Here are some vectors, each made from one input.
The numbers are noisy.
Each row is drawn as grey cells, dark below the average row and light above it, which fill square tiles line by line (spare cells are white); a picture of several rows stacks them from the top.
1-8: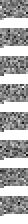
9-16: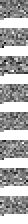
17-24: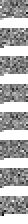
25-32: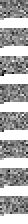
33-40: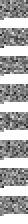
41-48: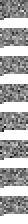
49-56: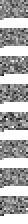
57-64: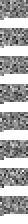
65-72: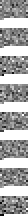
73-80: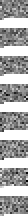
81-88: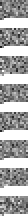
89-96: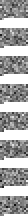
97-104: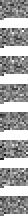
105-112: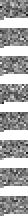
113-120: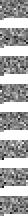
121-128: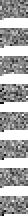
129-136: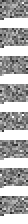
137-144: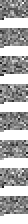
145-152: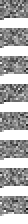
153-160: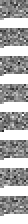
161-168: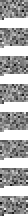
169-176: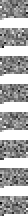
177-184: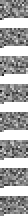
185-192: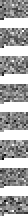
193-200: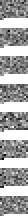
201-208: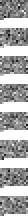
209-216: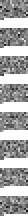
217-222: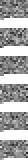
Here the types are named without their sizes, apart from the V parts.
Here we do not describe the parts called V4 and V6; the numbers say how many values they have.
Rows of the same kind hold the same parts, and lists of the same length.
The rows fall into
5 kinds.
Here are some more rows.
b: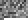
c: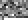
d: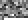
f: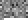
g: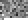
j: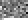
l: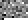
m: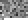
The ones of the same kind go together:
b
c, d
f, j
g, m
l

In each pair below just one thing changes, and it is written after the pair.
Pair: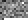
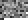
the node of the tree
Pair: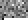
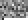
the node of the tree
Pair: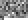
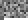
the node of the tree
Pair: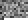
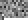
the node of the tree
